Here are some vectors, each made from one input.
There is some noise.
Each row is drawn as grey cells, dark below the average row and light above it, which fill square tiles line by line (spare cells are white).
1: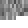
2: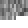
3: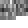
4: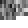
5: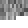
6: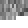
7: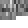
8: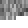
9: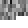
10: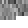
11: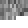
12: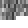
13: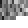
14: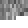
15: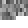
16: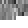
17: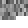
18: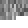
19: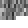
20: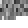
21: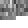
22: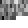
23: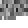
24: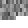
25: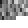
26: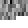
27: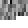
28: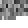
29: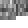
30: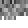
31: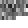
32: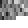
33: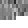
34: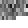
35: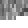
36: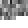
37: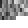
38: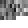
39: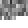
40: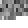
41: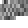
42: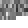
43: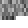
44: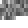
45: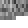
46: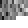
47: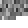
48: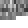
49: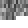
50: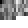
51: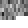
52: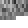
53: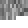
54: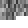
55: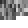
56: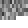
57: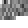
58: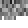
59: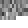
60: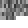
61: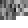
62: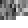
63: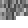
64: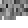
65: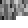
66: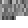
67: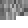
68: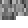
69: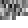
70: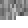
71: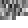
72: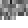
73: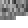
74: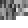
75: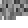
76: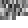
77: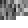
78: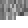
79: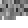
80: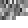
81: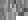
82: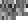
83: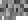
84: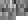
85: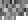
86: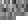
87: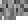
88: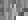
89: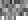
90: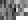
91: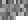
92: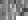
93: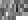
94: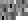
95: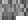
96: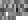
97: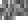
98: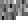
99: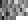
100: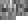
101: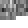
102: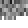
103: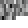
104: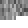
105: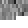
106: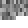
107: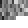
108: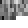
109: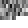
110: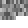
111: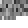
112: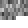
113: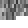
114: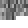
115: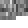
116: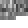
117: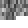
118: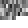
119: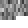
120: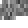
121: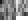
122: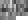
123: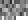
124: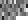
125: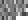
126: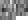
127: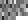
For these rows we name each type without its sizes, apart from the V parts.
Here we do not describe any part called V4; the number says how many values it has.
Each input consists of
either a point on a line and a true/false value, or two values of V4.
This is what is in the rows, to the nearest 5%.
About 55% of them hold a point on a line and a true/false value. The rest hold two values of V4.
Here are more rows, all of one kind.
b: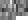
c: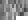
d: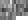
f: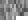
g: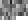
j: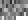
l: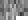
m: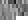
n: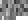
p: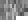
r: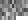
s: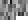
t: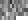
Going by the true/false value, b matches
d and n.
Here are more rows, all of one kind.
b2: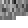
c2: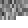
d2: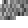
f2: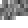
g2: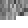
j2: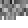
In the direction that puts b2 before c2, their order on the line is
b2, g2, c2, j2, f2, d2.
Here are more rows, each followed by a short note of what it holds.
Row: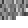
two values of V4
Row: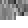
a point on a line and a true/false value
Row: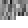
a point on a line and a true/false value
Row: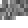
a point on a line and a true/false value
